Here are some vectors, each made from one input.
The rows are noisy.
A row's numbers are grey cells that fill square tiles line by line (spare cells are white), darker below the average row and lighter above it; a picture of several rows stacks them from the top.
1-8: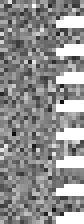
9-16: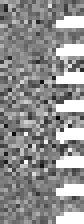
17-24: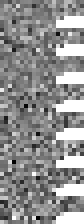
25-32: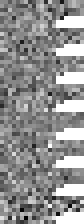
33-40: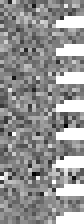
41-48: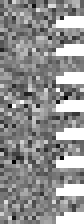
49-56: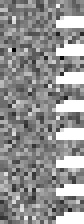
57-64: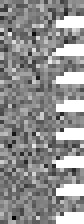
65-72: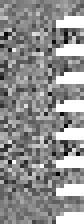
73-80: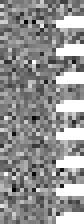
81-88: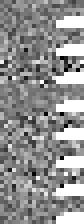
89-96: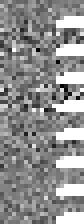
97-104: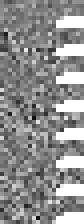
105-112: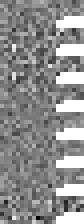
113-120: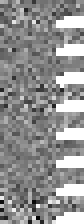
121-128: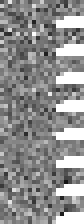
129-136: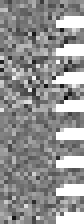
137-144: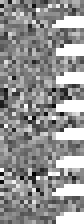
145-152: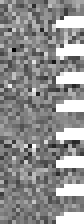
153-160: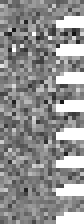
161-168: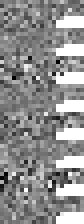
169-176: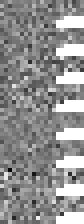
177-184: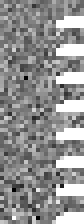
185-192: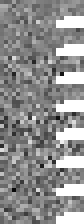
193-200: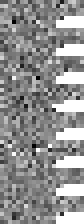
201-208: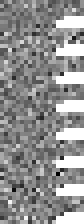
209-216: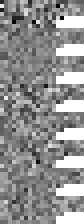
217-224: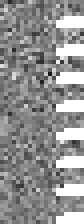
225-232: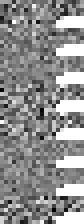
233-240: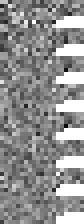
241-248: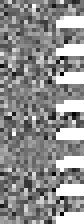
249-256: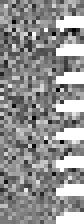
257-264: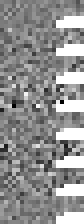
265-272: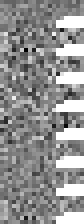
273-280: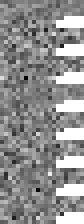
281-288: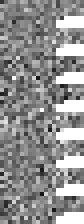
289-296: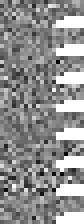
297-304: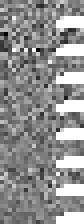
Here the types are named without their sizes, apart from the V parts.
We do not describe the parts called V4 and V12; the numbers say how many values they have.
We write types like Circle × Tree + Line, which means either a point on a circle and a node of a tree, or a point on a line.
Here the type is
(Circle + Unit) × V4 + Label × Line × V12.
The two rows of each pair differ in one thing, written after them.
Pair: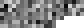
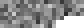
the value of V4
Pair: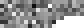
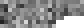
the value of V4
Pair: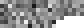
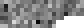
the place on the circle
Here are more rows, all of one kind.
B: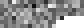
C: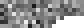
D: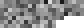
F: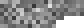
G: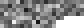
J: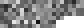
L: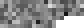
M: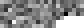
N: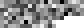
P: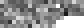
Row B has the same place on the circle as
G and P.
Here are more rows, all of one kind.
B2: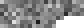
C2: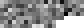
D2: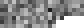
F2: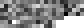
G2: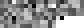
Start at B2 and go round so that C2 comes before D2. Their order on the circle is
B2, C2, G2, F2, D2.
